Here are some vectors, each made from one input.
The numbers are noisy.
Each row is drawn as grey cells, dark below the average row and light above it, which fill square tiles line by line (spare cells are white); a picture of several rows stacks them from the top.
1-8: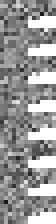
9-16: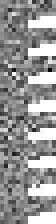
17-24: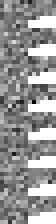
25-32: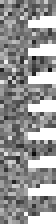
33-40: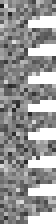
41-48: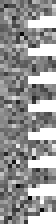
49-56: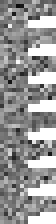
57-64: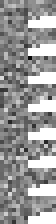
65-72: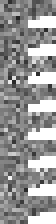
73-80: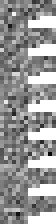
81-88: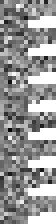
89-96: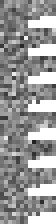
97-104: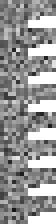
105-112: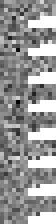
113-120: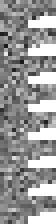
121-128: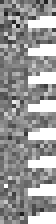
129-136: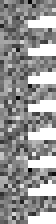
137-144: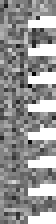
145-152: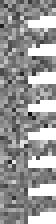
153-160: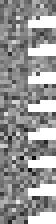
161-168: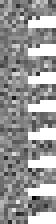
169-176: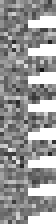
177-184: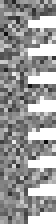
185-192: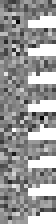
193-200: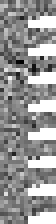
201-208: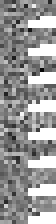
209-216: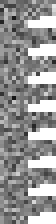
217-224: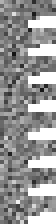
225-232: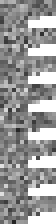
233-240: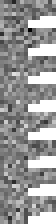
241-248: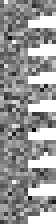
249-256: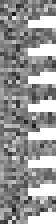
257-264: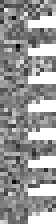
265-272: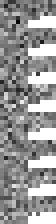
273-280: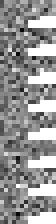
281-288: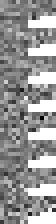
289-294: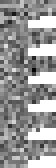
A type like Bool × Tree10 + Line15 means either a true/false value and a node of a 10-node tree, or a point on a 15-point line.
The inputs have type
(Line3 × Line4 + Unit) × List2(Line5).
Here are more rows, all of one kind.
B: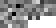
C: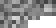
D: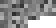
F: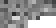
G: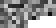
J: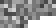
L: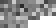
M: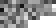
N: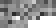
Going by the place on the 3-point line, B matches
D and L.
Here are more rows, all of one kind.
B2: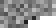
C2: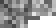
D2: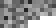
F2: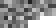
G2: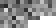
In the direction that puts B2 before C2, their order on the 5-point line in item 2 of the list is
G2, B2, F2, D2, C2.
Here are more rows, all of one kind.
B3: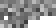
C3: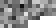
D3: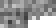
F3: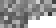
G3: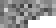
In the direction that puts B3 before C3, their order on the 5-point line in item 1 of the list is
B3, F3, D3, G3, C3.
